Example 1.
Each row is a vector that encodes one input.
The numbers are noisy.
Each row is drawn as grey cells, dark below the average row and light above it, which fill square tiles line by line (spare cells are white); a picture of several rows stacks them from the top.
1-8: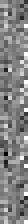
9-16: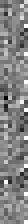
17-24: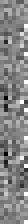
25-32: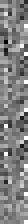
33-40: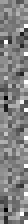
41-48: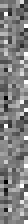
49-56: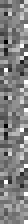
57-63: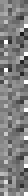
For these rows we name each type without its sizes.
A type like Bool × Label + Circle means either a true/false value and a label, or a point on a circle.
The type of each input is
Line.
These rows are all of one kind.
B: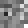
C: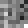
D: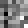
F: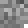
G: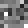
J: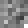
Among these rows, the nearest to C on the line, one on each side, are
G and J.
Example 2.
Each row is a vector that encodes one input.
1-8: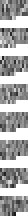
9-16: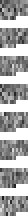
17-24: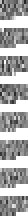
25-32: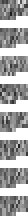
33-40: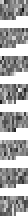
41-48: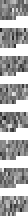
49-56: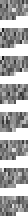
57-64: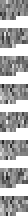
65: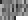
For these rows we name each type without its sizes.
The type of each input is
Label.
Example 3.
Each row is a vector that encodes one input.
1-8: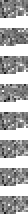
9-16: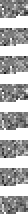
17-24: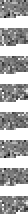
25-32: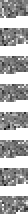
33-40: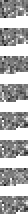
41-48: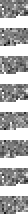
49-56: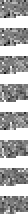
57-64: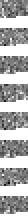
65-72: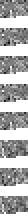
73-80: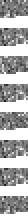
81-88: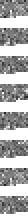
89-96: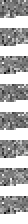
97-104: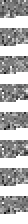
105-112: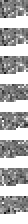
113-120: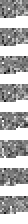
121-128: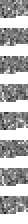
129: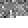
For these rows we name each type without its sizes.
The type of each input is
Bool × Bool × Bool.
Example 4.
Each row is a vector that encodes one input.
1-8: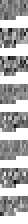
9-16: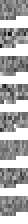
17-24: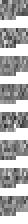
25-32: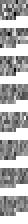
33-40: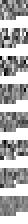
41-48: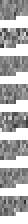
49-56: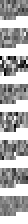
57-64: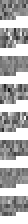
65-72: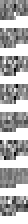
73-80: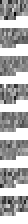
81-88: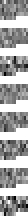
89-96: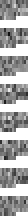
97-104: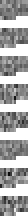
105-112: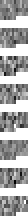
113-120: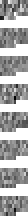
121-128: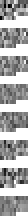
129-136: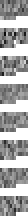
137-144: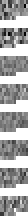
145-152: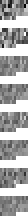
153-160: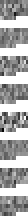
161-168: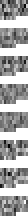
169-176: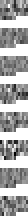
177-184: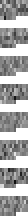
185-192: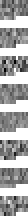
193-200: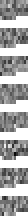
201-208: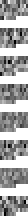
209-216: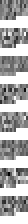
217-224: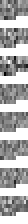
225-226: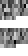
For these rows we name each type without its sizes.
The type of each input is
Line.
